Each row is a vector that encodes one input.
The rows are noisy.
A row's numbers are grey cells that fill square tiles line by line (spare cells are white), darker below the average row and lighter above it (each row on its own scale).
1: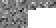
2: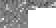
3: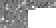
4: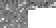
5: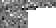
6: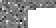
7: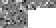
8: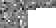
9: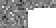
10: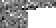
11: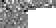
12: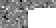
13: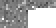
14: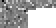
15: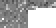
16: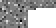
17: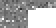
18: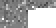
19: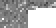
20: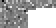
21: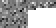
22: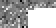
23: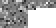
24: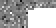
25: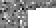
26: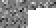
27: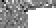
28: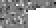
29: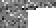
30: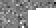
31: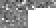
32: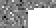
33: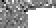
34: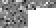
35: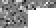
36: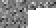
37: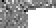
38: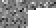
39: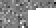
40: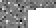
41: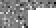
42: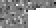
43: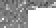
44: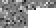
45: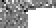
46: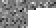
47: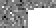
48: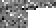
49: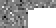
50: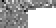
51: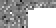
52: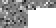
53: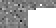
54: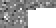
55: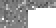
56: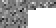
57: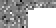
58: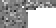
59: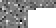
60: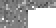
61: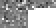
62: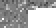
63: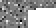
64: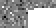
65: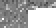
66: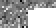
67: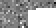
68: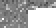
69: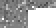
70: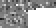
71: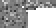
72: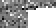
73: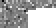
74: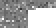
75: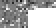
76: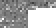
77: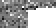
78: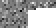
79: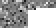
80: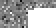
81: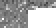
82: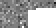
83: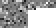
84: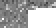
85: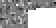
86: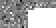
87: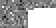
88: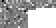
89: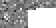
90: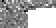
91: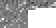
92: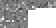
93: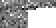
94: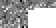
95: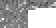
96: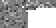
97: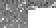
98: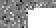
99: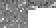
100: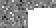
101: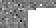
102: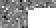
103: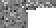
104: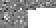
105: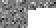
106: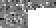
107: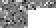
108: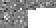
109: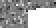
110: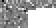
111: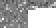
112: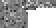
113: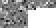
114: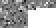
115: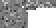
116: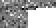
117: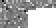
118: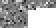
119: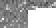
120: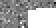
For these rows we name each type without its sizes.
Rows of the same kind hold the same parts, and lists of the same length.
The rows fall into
2 kinds.
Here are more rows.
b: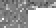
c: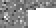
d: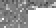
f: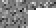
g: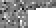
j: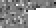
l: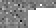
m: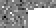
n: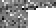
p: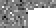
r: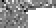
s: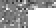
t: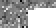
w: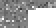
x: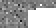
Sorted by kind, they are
b, d, m, p, s, t, w
c, f, g, j, l, n, r, x

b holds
a point on a line and a true/false value.
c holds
a label and a true/false value.
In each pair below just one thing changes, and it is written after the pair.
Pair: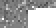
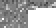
the true/false value
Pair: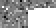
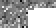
the true/false value
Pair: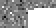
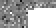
the true/false value
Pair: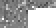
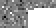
the place on the line
